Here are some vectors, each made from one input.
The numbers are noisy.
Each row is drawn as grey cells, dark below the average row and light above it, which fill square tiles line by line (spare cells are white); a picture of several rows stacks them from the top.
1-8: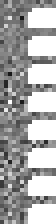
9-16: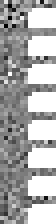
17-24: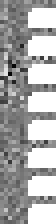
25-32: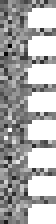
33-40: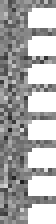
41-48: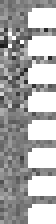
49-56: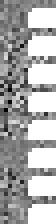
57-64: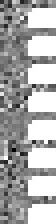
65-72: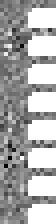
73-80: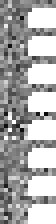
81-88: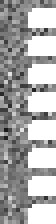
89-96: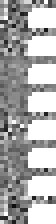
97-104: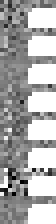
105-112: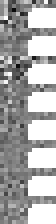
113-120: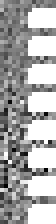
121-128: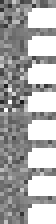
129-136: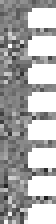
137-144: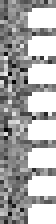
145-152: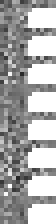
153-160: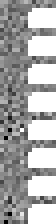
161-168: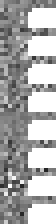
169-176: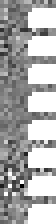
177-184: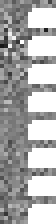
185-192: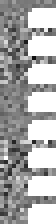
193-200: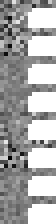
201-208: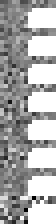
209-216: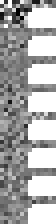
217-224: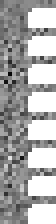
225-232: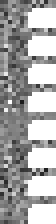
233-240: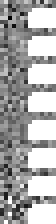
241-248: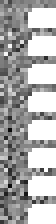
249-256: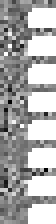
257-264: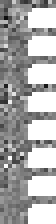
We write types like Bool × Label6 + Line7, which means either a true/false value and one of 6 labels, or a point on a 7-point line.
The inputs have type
(Bool × Bool × Bool + Line12) × Line12.
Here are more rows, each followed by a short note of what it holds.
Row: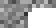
a point on a 12-point line and three true/false values
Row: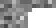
a point on each of two 12-point lines
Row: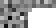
a point on each of two 12-point lines
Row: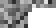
a point on a 12-point line and three true/false values
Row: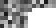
a point on a 12-point line and three true/false values
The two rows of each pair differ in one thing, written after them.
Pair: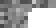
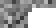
one of the three true/false values
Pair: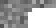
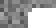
the place on the 12-point line
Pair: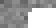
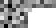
the place on the 12-point line
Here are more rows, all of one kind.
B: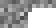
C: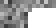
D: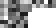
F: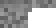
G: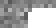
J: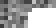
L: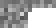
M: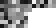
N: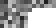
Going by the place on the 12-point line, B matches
C, G and L.
